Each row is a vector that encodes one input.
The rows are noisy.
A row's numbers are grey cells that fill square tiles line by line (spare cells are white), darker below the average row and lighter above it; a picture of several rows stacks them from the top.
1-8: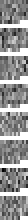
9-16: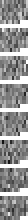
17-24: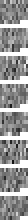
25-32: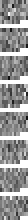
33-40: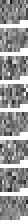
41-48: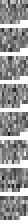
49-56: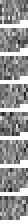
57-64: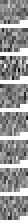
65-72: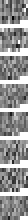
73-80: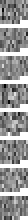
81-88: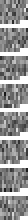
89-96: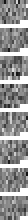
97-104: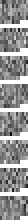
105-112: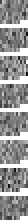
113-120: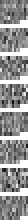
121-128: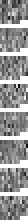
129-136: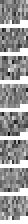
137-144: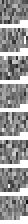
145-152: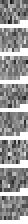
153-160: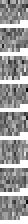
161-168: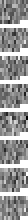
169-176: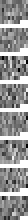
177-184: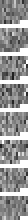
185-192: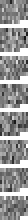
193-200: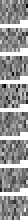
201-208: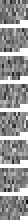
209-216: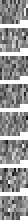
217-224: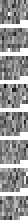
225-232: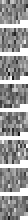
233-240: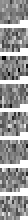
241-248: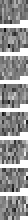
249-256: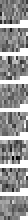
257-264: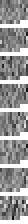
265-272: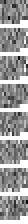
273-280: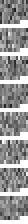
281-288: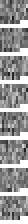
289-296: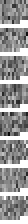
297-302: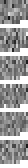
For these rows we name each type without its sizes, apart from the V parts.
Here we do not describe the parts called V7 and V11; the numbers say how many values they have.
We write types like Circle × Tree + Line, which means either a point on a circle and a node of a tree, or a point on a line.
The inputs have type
(Line + V11) × (Tree + V7).
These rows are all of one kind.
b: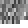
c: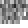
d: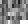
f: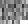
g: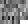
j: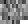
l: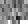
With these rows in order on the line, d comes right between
g and l.
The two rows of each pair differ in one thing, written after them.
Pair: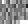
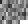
the node of the tree
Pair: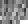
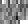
the node of the tree
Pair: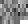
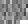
the value of V11
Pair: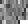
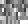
the value of V11
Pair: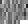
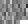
the node of the tree
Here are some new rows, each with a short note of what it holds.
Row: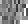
a point on a line and a value of V7
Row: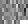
a node of a tree and a value of V11
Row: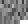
a value of V7 and a value of V11
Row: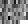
a point on a line and a node of a tree
